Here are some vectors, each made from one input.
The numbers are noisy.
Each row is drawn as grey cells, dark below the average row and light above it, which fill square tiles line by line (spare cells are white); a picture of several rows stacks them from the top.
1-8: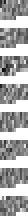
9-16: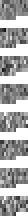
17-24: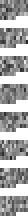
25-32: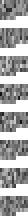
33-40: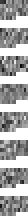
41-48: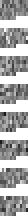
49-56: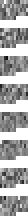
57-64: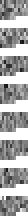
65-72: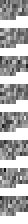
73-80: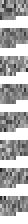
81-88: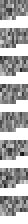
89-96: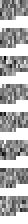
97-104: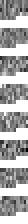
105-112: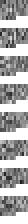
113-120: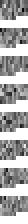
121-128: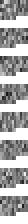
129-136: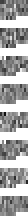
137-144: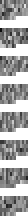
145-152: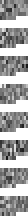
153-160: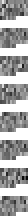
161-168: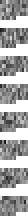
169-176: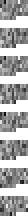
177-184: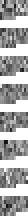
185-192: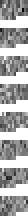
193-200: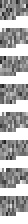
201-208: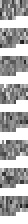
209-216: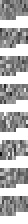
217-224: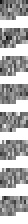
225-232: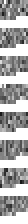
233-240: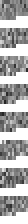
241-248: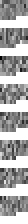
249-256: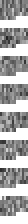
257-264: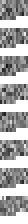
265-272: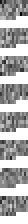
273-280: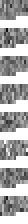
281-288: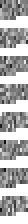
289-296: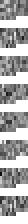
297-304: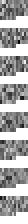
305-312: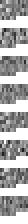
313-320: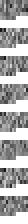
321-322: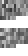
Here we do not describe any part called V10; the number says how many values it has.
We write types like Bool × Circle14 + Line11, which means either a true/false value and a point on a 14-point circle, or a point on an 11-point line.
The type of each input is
Bool × V10 + Label7 × List2(Line6).
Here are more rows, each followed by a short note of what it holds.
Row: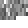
one of 7 labels, together with the empty list
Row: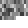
a true/false value and a value of V10
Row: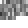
one of 7 labels, together with the empty list
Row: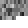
a true/false value and a value of V10
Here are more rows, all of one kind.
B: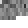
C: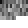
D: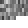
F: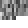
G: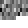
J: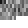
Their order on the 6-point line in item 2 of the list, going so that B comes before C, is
J, B, D, C, G, F.
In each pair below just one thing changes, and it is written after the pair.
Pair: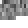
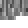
the place on the 6-point line in item 1 of the list
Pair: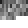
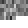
the label
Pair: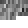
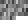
the place on the 6-point line in item 1 of the list
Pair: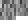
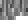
the place on the 6-point line in item 1 of the list
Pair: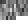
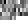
the label
